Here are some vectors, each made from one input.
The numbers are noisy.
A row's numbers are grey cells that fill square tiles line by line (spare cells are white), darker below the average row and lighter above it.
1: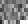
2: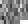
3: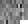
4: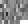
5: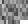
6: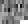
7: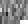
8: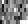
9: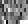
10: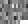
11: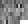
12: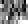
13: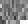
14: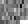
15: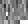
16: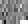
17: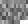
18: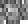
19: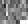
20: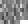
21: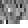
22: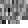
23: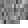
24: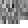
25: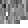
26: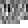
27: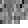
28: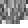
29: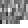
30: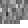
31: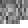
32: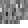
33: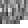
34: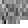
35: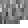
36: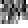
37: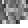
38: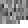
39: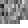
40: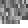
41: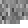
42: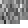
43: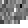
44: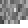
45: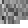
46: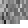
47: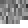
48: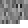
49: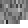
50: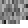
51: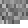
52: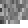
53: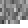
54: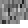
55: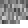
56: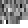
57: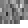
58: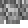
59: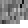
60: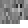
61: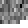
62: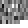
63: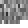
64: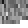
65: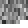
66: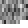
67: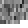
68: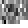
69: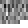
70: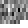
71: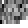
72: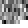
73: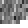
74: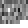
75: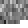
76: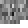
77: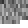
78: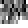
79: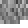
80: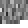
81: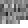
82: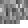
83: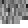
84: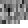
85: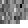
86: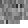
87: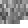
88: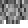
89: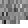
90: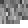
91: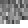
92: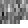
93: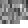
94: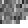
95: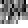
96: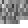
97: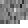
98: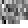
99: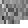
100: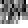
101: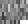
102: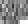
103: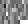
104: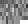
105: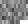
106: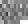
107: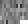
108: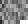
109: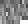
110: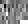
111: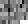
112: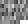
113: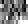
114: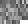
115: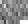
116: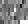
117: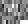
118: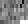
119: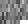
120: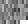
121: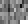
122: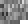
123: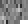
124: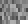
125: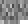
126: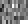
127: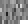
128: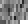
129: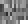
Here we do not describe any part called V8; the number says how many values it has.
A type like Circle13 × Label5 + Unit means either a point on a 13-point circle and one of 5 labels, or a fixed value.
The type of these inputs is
(Circle6 + Tree10) × V8 + Unit.
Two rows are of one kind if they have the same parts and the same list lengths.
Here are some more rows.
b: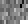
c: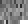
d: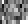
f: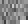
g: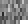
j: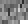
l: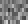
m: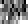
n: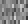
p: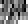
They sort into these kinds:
b, c, d, j, l
f, g, n
m, p

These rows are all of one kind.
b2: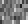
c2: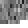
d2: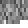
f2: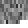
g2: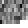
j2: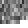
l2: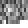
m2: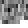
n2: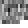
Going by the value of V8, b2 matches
c2 and f2.
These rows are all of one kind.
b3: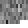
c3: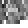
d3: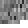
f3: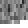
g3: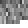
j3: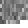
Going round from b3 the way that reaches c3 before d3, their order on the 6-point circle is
b3, g3, c3, j3, f3, d3.
